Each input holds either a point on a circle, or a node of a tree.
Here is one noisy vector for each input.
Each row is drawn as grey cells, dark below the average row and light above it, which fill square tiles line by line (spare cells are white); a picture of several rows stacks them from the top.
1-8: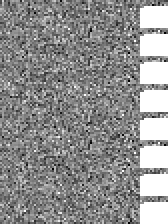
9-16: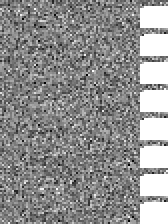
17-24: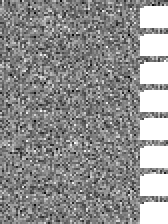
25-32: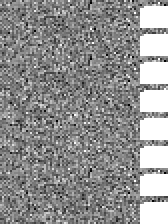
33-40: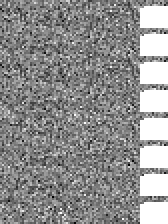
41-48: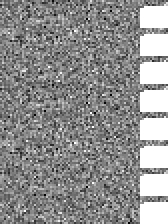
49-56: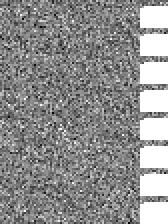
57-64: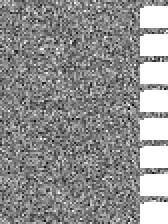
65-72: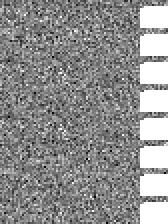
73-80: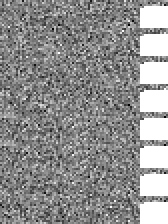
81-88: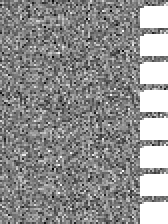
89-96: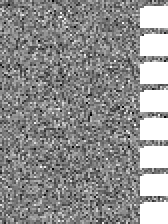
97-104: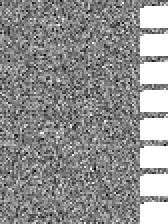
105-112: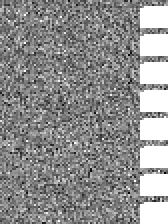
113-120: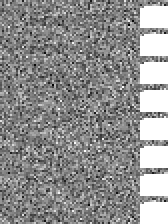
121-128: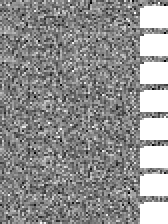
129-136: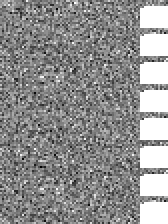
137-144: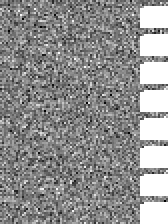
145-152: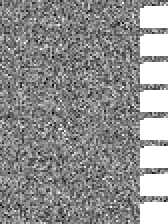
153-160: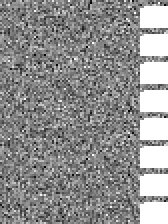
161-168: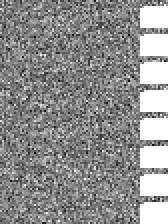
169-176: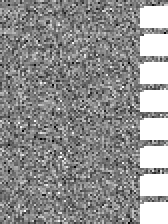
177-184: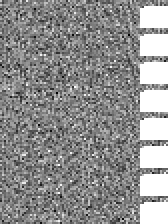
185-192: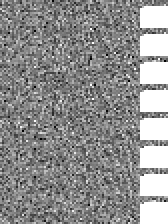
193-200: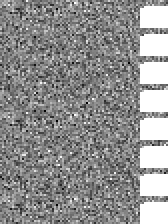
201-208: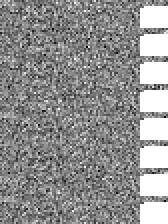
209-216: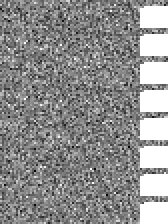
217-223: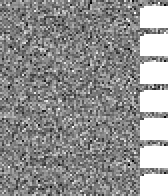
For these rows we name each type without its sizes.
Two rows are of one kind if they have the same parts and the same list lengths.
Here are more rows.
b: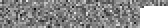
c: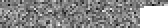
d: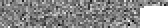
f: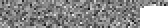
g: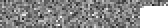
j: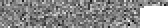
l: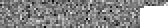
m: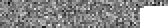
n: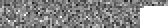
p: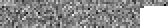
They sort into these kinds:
b, d, f, j, p
c, g, l, m, n

